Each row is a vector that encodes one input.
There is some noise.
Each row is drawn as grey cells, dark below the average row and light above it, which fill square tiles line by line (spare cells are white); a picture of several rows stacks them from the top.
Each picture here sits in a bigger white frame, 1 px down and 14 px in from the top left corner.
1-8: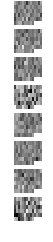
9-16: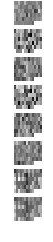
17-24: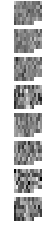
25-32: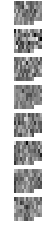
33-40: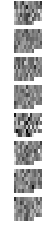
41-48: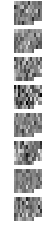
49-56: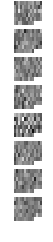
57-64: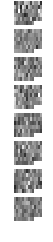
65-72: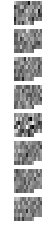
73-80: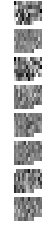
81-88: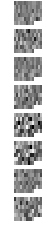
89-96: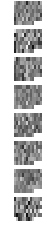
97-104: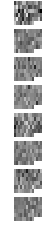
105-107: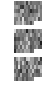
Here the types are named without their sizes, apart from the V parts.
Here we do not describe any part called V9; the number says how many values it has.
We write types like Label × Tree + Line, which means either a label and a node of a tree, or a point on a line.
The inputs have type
Bool × Bool × Bool × Bool × V9 + Circle.
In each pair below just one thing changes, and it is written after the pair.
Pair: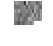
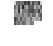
one of the four true/false values
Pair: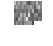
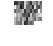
the value of V9
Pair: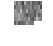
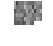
the value of V9
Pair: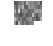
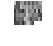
the value of V9
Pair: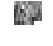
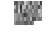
one of the four true/false values
